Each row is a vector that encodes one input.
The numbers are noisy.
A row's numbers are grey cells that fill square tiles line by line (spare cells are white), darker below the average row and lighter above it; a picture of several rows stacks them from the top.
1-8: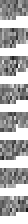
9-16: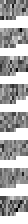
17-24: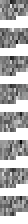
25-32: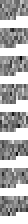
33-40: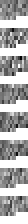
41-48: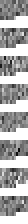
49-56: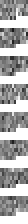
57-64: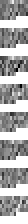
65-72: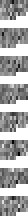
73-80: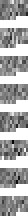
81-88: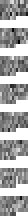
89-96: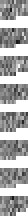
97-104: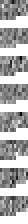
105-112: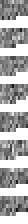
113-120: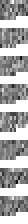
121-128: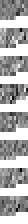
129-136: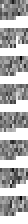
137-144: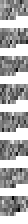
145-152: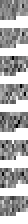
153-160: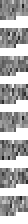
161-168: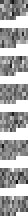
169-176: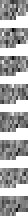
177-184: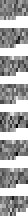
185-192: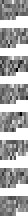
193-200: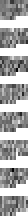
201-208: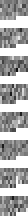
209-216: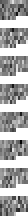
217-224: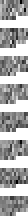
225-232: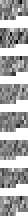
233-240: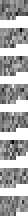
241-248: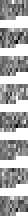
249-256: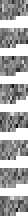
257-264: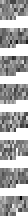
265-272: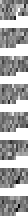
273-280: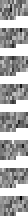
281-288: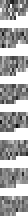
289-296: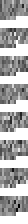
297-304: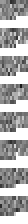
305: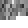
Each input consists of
either a point on an 8-point circle, or four true/false values.
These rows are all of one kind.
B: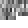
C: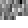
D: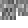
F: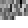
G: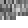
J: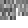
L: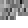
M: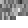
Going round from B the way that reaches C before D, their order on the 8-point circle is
B, L, F, C, M, G, J, D.
